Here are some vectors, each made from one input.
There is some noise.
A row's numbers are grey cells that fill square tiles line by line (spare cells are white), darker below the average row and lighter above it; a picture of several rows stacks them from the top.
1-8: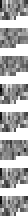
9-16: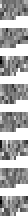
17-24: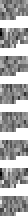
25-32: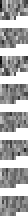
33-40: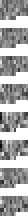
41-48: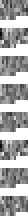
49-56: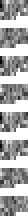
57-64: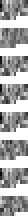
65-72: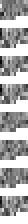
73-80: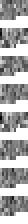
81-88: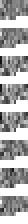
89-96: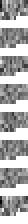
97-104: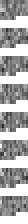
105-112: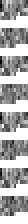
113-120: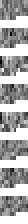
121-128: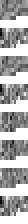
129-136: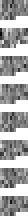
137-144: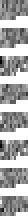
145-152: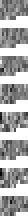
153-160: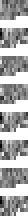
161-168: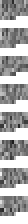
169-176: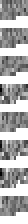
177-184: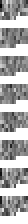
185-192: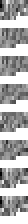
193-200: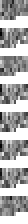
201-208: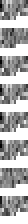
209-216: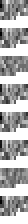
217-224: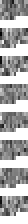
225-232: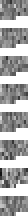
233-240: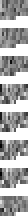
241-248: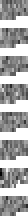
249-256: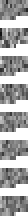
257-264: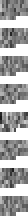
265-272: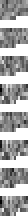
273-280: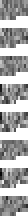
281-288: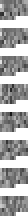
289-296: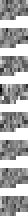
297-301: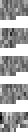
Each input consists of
either two labels (each one of 6), or a point on a 5-point line.
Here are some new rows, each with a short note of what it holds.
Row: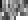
a point on a 5-point line
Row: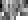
a point on a 5-point line
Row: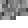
two labels (each one of 6)
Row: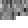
two labels (each one of 6)
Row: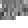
two labels (each one of 6)
